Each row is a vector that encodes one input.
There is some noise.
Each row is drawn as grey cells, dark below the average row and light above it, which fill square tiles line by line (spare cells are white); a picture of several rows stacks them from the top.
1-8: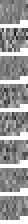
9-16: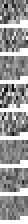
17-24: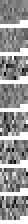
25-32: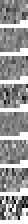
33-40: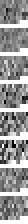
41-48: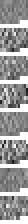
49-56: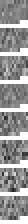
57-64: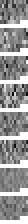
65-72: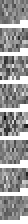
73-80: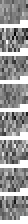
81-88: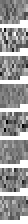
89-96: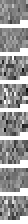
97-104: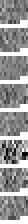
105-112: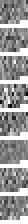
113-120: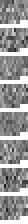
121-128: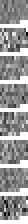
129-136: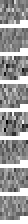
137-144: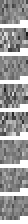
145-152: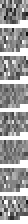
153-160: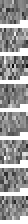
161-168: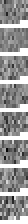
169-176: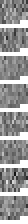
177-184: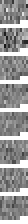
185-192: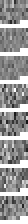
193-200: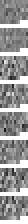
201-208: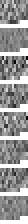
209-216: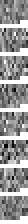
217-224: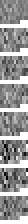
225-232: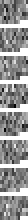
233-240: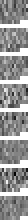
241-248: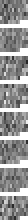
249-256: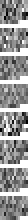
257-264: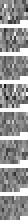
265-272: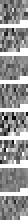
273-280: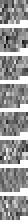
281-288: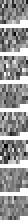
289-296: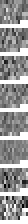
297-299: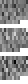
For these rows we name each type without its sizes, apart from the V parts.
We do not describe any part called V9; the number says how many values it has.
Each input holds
a point on a circle, together with either a point on a circle, or a value of V9.
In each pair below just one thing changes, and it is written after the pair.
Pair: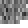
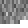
the value of V9
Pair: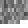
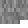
the value of V9
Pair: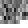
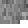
the value of V9
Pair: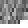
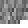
the place on the circle
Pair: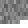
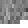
the value of V9
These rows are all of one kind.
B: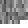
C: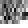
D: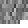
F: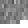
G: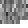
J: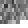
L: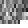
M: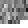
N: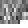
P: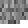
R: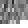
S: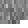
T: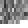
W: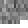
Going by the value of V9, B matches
D, N and S.
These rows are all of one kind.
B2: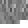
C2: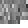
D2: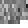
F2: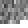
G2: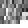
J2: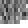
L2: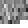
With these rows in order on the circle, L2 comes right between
C2 and G2.
